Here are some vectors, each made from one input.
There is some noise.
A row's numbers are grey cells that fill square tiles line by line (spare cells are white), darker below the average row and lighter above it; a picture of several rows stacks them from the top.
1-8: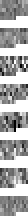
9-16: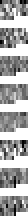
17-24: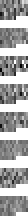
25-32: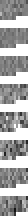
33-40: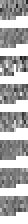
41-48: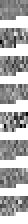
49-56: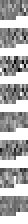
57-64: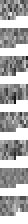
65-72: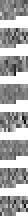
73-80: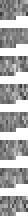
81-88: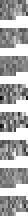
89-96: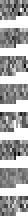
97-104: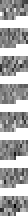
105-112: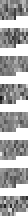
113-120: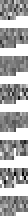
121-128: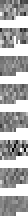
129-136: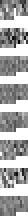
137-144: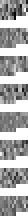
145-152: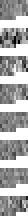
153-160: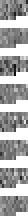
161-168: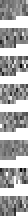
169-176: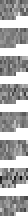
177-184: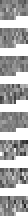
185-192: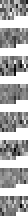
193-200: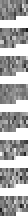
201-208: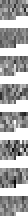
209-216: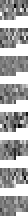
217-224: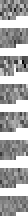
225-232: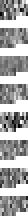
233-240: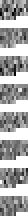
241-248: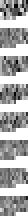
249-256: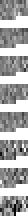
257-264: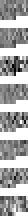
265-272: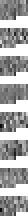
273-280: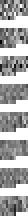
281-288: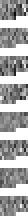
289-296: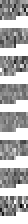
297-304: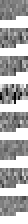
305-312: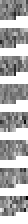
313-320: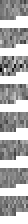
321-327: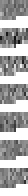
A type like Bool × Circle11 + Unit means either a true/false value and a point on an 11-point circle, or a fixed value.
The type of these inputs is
Bool × Bool × Bool × (Line9 + Line16) + Line3 × Line4.
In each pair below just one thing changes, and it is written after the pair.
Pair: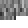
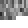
the place on the 16-point line
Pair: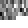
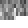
one of the three true/false values
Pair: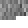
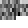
one of the three true/false values
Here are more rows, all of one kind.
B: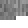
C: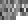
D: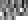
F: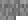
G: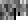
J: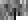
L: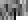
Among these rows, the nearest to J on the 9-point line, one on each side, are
D and G.
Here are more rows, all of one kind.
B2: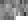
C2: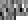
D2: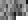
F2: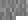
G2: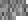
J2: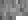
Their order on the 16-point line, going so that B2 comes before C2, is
J2, D2, B2, F2, G2, C2.
